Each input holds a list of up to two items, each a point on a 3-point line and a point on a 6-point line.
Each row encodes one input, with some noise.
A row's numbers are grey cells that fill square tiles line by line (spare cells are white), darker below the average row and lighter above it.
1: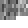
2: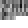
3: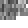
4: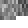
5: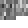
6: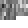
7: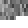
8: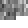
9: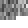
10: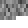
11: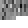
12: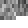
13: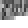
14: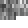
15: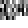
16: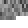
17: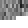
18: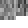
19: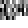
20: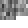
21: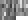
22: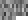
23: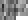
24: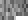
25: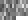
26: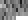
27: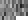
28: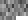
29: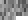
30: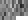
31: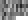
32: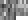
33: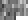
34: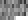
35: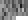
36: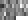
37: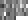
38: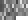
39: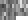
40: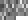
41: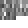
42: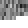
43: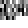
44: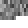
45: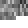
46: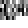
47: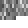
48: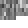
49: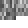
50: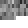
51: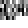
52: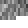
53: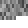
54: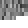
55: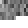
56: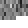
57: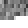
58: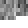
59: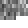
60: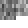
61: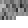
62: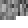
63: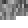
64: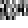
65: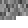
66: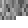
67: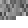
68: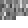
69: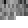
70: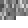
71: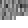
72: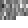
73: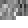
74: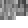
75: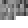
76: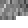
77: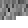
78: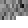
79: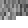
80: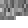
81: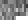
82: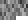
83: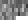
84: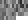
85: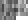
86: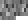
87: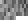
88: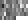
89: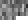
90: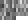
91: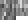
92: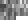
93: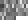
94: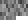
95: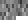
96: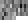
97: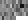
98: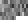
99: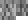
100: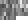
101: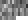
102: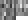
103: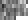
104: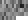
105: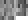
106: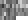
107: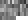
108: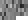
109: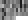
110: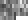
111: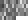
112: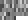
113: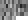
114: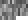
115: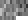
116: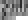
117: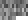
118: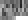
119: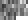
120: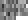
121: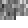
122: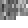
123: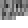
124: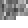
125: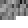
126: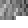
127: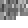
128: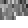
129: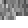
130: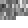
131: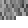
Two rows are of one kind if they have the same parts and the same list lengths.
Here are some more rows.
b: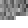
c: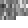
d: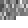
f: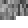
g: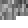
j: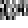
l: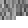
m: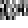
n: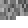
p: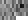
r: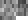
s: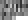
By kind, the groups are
b, f, g, l, n, p, r, s
c, d
j, m

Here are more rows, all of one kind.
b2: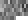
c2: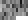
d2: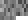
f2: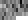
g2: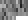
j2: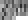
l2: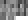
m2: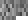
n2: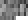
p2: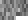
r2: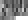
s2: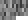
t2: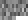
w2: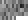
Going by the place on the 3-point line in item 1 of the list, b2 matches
c2, f2, g2 and w2.
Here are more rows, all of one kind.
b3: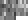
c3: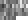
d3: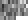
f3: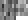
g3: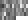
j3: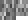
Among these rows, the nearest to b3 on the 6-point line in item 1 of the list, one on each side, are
c3 and d3.
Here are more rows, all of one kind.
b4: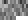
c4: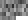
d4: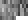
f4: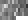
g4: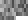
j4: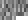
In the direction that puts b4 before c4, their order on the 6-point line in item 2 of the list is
g4, j4, f4, b4, c4, d4.
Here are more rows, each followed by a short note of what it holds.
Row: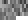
a list of two items
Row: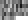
a list of two items
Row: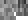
a list of two items
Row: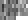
a list of one item
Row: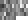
a list of one item
